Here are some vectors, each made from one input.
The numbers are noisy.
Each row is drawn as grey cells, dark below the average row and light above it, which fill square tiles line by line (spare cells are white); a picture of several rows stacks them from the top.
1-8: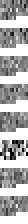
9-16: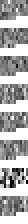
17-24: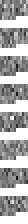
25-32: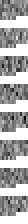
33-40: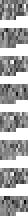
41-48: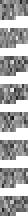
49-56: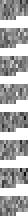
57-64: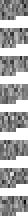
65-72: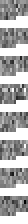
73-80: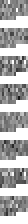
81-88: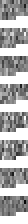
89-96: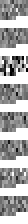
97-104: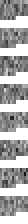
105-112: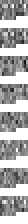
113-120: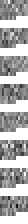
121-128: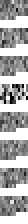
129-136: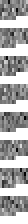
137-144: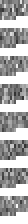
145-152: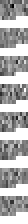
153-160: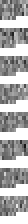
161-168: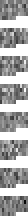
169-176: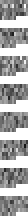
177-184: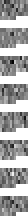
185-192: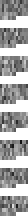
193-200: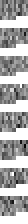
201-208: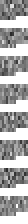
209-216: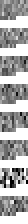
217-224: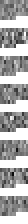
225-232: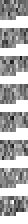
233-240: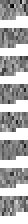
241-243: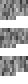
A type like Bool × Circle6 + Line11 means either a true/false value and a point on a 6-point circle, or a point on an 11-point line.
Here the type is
Bool × Circle6 × (Tree12 + Unit) + Unit.
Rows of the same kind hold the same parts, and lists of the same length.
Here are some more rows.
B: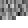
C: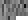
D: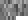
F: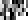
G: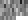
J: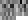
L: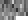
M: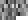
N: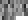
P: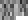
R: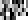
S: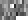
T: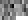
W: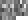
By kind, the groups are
B, G, J, L, M, P, T, W
C, D, N, S
F, R

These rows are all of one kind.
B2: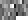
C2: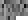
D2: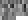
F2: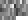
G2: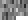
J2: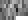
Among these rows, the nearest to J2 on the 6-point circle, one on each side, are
D2 and F2.
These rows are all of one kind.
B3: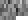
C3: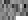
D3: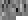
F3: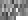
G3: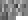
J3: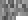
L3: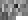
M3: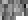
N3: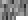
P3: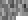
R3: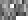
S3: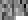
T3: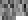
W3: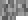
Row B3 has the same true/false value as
C3, D3 and R3.
